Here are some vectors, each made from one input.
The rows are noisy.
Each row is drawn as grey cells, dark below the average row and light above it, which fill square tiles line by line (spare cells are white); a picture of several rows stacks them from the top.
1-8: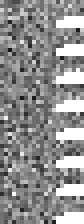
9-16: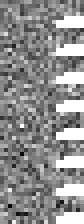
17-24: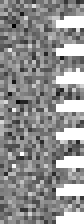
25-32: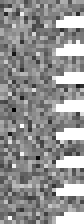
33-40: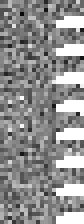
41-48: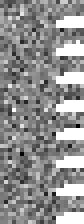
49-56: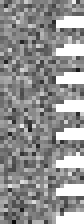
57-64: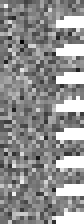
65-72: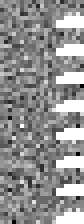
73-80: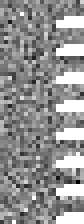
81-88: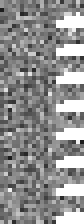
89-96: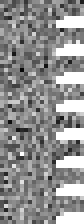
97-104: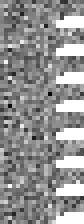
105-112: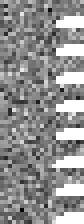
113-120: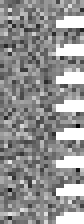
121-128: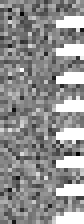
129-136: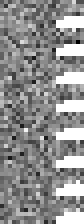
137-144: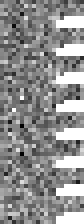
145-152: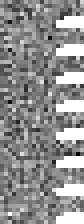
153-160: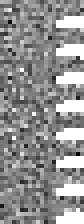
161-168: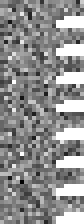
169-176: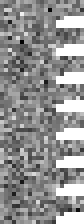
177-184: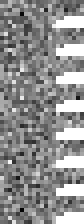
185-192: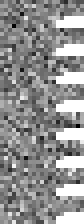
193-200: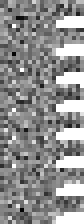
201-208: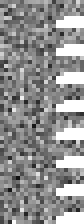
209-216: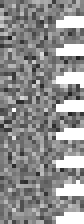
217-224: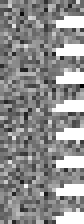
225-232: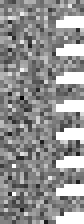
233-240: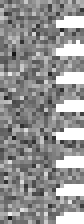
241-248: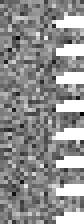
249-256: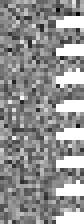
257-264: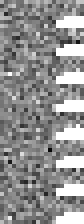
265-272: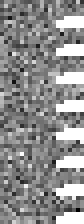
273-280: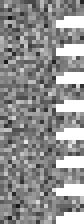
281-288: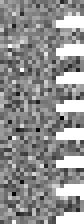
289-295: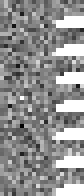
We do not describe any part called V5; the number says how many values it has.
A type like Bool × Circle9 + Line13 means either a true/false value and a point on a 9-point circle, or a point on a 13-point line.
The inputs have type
(Line11 + V5) × Line16.
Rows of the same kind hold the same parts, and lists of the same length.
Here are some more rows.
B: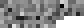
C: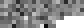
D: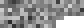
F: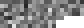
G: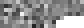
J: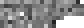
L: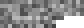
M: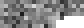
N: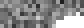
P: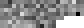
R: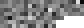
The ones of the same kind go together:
B, D, G, J, P
C, F, L, M, N, R

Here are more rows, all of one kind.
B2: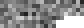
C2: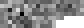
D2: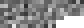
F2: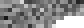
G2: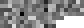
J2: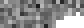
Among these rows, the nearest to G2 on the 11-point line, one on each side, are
B2 and J2.
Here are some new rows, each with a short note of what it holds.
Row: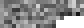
a point on a 16-point line and a value of V5
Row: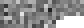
a point on a 16-point line and a value of V5
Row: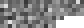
a point on an 11-point line and a point on a 16-point line
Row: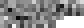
a point on a 16-point line and a value of V5
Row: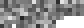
a point on a 16-point line and a value of V5
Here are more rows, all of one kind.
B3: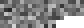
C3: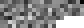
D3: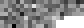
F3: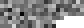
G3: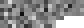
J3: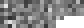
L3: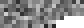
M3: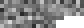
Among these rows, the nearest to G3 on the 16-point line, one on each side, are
B3 and F3.
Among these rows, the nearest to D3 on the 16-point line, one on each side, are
L3 and M3.
